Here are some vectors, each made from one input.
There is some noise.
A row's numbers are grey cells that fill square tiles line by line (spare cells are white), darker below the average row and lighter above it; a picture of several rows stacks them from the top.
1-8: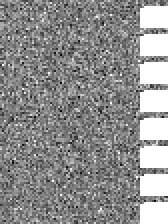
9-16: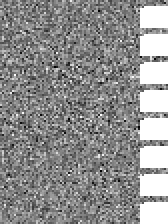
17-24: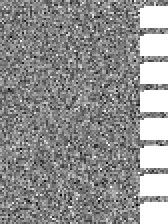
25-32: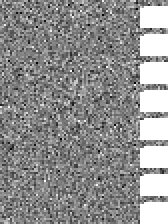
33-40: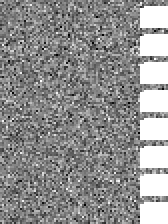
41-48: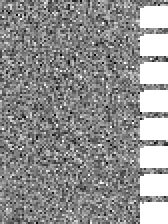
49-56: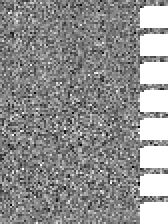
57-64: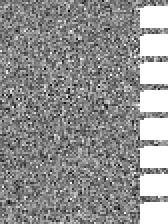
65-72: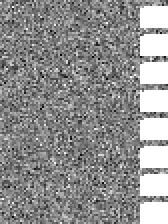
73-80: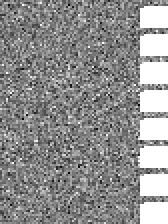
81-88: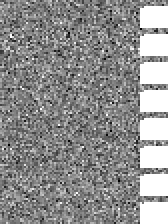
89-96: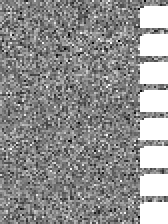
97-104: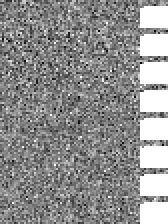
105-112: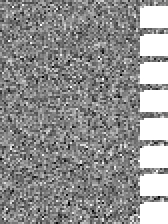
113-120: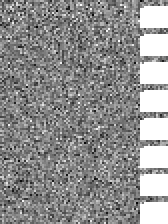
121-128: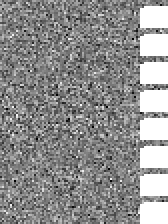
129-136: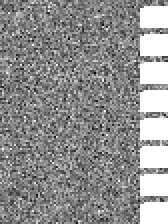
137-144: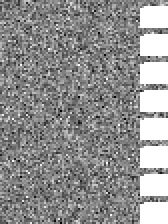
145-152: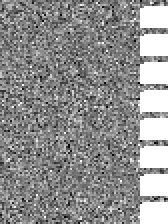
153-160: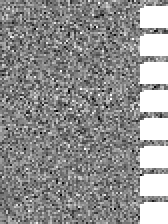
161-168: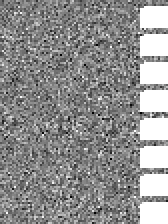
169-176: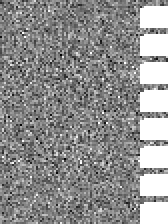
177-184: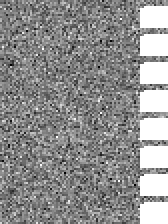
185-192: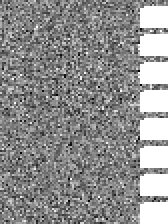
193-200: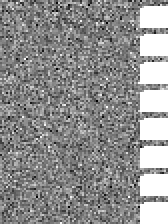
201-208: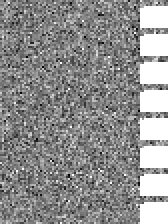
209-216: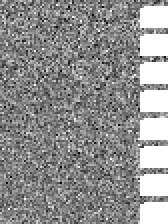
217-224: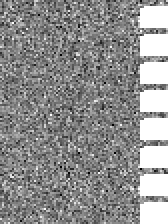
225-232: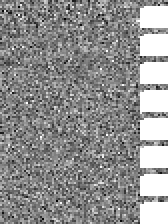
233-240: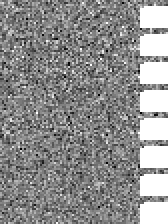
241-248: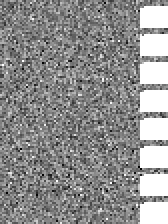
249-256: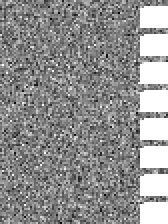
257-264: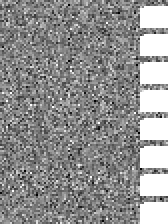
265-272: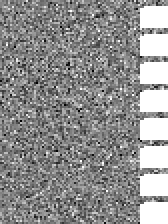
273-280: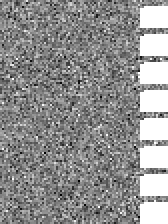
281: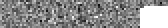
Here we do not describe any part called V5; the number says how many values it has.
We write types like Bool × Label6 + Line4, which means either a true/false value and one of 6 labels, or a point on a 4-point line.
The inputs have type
(Bool × Bool × Bool + V5) × (Line9 + Line12) + Circle13.
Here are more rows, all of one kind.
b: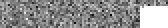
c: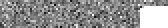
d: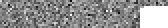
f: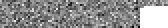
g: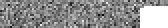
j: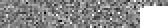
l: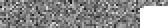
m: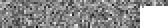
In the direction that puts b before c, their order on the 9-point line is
f, d, l, g, b, m, j, c.
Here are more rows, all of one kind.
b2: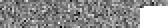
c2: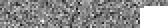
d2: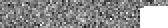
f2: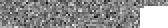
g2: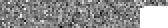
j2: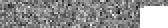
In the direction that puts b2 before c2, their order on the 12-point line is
b2, f2, d2, j2, c2, g2.
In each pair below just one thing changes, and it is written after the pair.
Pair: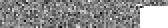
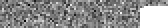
the value of V5
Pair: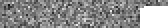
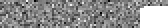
the value of V5
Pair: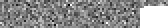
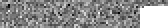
the value of V5
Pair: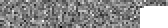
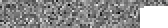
the value of V5
